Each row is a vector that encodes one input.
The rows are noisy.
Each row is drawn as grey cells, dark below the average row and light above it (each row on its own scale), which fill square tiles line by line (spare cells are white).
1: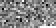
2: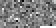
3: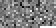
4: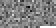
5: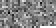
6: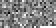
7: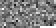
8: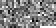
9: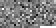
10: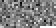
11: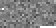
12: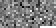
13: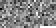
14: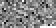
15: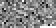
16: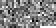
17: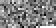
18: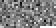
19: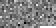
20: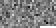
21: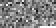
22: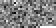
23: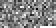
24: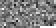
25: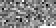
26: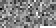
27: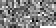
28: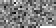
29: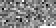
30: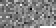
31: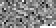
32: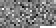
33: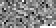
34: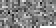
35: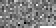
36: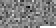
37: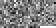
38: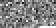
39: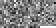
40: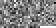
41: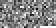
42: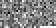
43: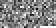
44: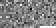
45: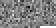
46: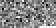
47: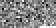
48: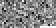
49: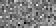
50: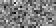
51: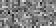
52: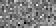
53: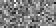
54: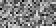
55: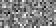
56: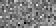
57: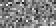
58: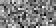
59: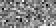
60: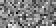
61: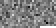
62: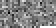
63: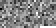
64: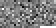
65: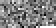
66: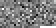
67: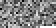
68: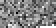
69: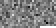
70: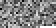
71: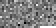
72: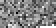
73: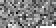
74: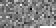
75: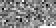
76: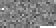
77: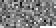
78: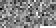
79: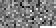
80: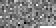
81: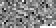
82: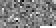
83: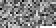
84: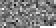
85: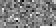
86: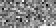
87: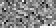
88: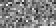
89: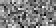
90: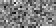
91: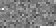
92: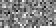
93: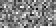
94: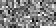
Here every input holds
either a point on an 8-point circle, or a point on a 10-point circle, or a point on a 5-point line.
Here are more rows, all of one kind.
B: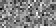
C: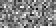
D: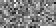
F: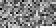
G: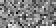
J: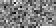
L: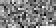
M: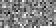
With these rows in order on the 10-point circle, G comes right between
F and L.
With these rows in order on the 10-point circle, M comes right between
C and D.
